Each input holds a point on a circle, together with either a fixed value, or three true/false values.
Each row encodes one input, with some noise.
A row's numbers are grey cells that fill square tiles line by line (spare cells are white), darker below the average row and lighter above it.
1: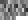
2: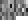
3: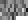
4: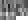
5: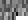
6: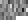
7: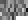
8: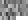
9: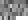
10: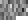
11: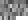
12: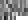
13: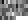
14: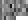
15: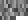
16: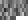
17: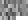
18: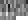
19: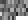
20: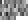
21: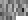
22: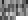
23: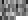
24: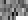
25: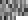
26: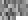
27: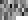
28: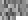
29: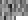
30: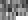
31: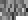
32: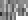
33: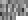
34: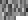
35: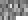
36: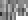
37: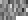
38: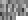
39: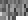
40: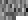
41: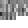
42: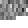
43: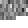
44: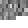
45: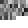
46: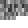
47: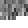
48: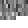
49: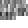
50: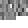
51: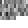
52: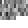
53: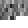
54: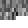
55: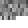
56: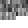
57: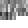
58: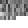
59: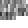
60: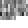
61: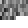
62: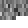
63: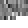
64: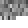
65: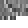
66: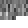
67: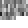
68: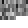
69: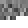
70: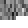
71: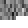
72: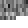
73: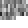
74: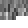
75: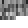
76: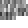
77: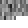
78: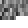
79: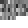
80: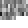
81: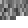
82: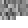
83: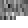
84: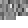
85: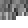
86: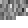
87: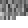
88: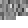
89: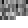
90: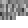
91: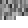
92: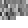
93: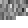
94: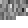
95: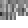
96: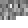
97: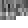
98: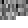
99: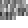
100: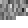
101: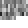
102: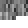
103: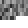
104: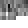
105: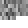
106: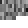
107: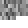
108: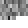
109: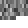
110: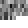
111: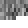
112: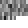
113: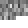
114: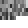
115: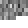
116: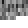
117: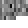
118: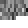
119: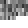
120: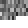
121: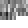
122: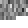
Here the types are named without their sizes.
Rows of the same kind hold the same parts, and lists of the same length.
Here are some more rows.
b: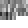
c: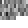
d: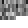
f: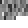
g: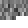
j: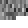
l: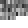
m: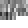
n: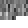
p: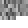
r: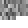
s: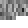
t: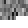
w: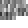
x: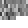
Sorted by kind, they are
b, c, m, p, r, s, w, x
d, f, g, j, l, n, t

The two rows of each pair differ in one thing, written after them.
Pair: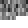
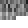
one of the three true/false values
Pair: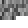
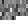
one of the three true/false values
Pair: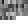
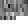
one of the three true/false values
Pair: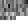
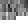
the place on the circle
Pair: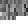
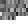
one of the three true/false values
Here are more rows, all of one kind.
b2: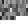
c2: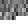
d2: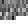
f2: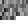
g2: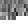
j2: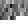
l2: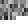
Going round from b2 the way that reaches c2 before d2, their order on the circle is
b2, j2, l2, g2, c2, d2, f2.
